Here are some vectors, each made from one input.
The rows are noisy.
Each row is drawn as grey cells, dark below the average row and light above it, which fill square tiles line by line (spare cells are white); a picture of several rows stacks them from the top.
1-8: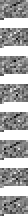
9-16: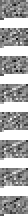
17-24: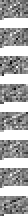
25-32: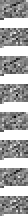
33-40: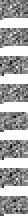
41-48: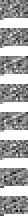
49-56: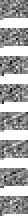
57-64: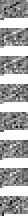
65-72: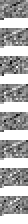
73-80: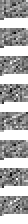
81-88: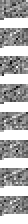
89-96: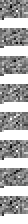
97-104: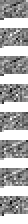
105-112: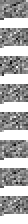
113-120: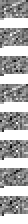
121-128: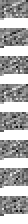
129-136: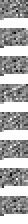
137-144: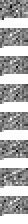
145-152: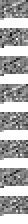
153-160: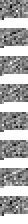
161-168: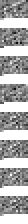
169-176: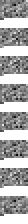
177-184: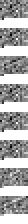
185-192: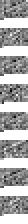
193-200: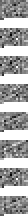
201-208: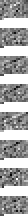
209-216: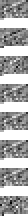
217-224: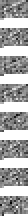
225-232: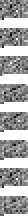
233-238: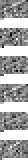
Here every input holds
a true/false value, together with either a fixed value, or a point on a 3-point line and a point on a 4-point line.
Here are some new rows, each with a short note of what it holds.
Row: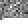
a point on a 3-point line, a point on a 4-point line and a true/false value
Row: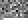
a point on a 3-point line, a point on a 4-point line and a true/false value
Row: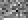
a point on a 3-point line, a point on a 4-point line and a true/false value
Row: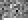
a point on a 3-point line, a point on a 4-point line and a true/false value
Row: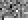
a true/false value
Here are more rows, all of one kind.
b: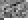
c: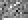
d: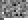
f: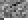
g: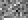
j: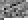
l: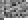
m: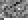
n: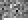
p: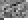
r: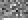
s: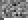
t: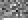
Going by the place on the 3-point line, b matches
d, p, r and t.
